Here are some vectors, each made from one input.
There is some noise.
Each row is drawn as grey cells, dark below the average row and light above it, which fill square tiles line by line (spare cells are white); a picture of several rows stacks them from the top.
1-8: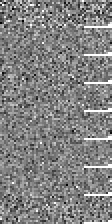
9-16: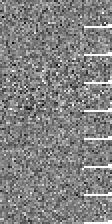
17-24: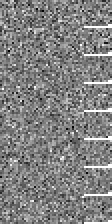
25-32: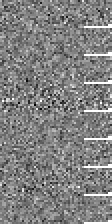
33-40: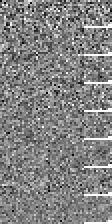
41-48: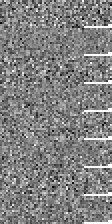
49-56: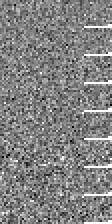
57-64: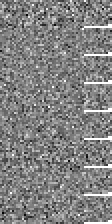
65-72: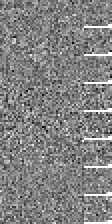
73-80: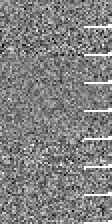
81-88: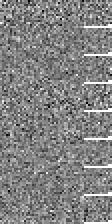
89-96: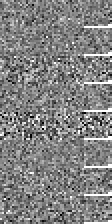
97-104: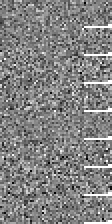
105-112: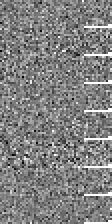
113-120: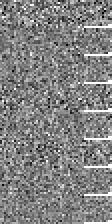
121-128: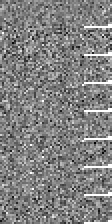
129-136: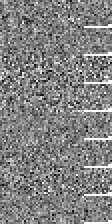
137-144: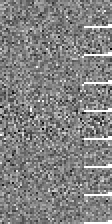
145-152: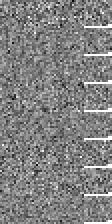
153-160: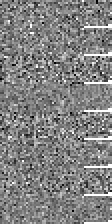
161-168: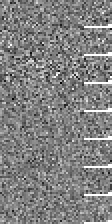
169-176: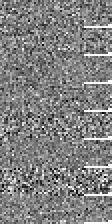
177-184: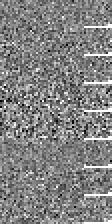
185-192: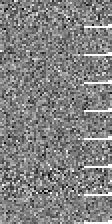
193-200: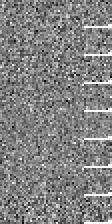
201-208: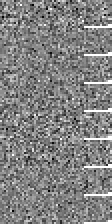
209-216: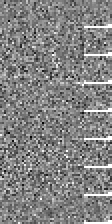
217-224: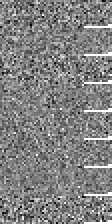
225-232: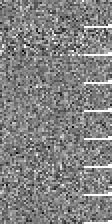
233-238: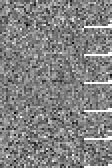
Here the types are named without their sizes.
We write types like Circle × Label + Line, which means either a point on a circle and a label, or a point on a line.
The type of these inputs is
(Circle + Unit) × Line + Tree.
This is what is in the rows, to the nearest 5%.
About 70% of them hold a point on a line, together with either a point on a circle, or a fixed value. The rest hold a node of a tree.
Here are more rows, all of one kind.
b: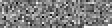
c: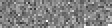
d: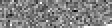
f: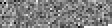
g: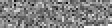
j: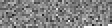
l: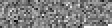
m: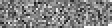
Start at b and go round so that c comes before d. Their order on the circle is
b, c, m, j, l, f, d, g.
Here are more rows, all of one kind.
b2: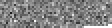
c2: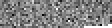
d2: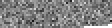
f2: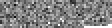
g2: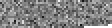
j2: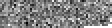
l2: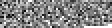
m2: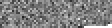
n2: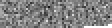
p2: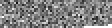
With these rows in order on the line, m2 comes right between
n2 and p2.
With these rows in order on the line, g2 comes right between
d2 and p2.
